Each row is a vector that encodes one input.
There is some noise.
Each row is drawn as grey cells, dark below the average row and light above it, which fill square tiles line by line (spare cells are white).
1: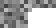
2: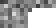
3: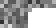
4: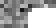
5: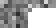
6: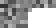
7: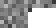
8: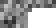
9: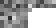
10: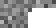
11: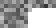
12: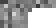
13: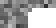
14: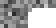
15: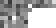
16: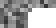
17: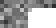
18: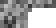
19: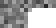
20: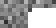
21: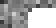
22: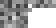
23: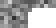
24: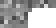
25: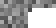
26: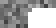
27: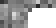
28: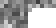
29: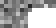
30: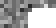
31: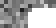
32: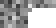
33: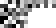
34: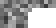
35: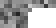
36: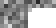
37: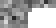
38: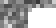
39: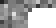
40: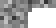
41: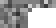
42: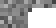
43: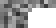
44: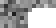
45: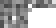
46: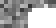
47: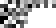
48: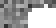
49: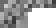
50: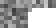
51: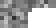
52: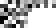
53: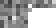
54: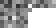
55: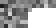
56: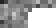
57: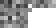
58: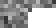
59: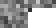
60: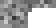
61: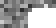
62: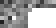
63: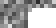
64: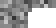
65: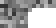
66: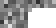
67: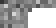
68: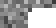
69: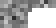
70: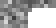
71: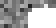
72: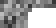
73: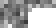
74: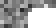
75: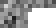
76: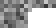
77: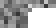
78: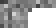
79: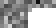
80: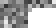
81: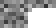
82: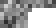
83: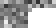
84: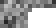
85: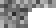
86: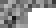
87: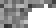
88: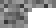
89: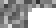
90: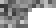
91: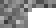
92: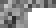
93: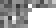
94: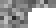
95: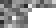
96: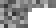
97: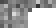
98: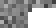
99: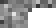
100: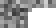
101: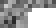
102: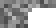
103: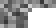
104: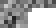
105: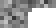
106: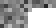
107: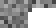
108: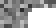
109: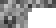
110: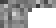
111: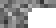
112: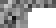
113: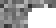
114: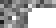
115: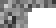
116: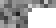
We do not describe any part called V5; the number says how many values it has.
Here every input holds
a list of up to two items, each a true/false value and a value of V5.
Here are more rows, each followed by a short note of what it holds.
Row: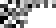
the empty list
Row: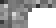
a list of one item
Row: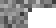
a list of one item
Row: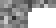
a list of one item
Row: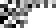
the empty list
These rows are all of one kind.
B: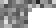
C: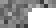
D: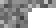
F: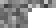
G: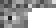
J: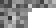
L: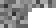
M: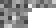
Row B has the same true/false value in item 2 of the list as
C and J.
